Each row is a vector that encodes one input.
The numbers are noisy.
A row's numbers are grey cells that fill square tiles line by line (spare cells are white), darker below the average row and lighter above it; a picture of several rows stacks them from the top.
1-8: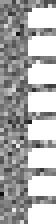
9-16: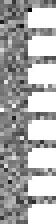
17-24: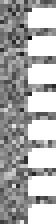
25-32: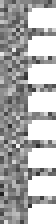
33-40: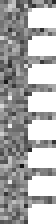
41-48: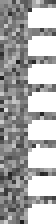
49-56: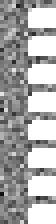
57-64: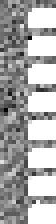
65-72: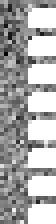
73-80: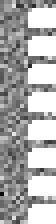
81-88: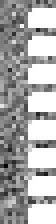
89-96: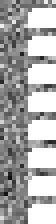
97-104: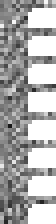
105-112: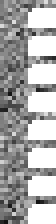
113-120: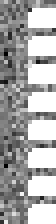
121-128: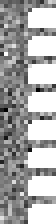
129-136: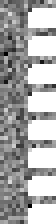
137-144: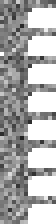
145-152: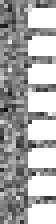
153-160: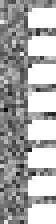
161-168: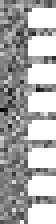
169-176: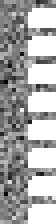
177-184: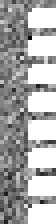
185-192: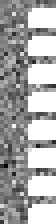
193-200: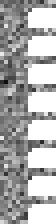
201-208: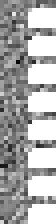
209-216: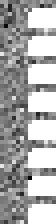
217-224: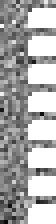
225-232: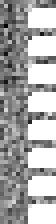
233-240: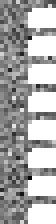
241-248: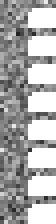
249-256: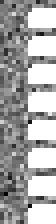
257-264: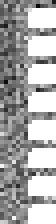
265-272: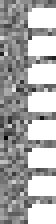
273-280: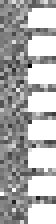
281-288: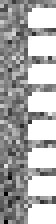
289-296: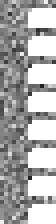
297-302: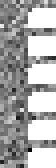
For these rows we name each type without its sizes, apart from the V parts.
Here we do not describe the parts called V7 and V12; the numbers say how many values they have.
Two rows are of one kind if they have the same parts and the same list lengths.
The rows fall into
4 kinds.
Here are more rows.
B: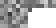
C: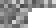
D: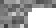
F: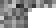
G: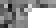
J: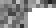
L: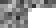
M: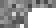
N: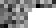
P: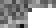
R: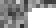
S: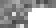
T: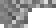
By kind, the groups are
B, M, N
C, F
D, G, J, R, S, T
L, P

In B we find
a point on a line, a node of a tree, a true/false value and two values of V7.
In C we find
a point on a line, a true/false value and two values of V7.
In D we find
a true/false value, two values of V7 and a value of V12.
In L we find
a node of a tree, a true/false value, two values of V7 and a value of V12.
